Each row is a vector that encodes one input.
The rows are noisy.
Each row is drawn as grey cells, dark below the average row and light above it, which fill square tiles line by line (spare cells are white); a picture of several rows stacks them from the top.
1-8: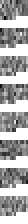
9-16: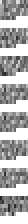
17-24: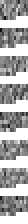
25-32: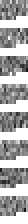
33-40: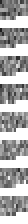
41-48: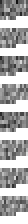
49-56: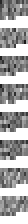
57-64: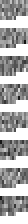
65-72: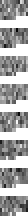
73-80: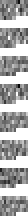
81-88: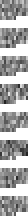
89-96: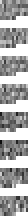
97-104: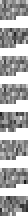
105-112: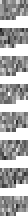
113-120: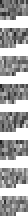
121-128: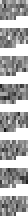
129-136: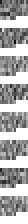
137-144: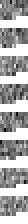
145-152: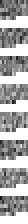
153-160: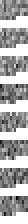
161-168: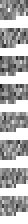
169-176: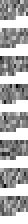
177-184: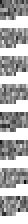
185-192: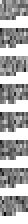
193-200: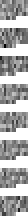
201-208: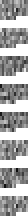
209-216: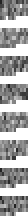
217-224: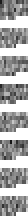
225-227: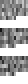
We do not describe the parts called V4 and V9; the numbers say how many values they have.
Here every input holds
either a point on a 6-point line and a true/false value, or a value of V4 and a value of V9, or a list of up to two points on a 6-point circle.
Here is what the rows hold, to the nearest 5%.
About 25% of them hold a point on a 6-point line and a true/false value. About 25% of them hold a value of V4 and a value of V9. The rest are lists of up to two points on a 6-point circle: about 5% of all rows are empty, 20% hold one and 25% two.
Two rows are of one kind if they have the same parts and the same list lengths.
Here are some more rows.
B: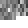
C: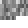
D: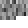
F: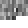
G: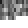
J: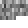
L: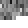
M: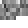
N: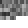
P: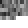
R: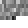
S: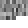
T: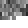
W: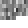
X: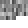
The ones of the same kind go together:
B, L
C, J, M, R
D, F, S, W, X
G, N, P
T

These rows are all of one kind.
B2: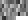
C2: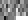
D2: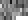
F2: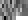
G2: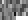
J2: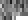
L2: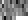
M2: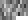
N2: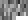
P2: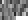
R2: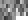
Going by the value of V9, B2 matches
G2, L2 and P2.
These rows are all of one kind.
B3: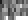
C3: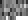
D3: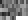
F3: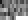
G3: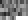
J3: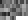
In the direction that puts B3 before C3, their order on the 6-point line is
B3, F3, G3, D3, J3, C3.
